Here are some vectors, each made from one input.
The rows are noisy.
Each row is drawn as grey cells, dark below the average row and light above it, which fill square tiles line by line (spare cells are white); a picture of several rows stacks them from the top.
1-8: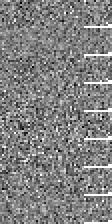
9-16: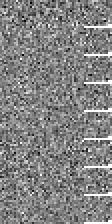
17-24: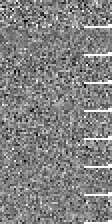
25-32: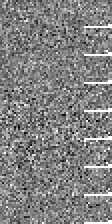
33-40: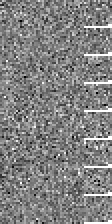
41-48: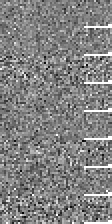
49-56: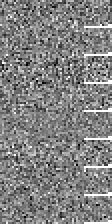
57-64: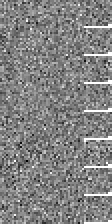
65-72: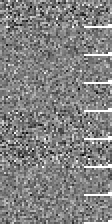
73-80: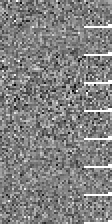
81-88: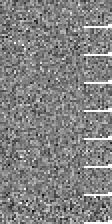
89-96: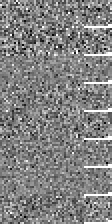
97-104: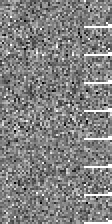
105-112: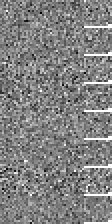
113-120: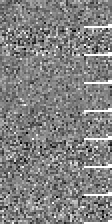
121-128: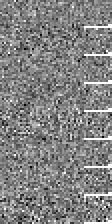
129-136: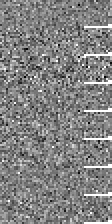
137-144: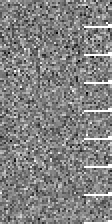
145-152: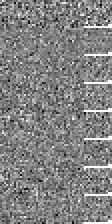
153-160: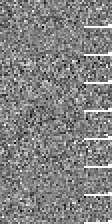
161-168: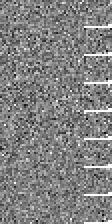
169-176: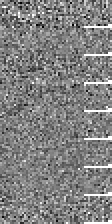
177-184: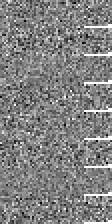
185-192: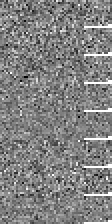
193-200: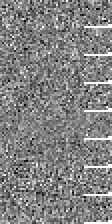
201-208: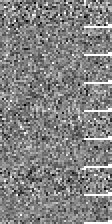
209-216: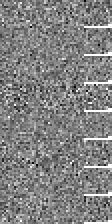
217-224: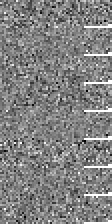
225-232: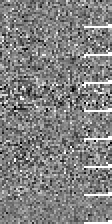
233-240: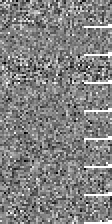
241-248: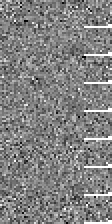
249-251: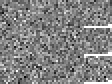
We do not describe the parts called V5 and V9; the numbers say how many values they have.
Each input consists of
a point on a 10-point circle and a value of V9, together with either a point on a 10-point circle and a point on an 8-point line, or a value of V5.
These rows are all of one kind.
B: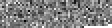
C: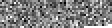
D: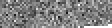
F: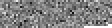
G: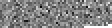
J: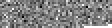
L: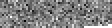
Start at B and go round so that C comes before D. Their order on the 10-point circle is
B, C, D, J, L, G, F.
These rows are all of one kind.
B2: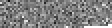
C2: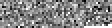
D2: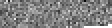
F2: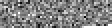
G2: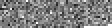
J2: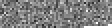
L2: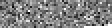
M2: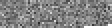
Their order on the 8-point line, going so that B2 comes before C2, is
B2, C2, D2, F2, M2, J2, L2, G2.
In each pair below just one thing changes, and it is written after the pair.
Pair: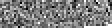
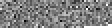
the place on the 10-point circle
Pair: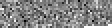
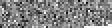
the value of V5
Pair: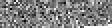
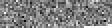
the value of V5
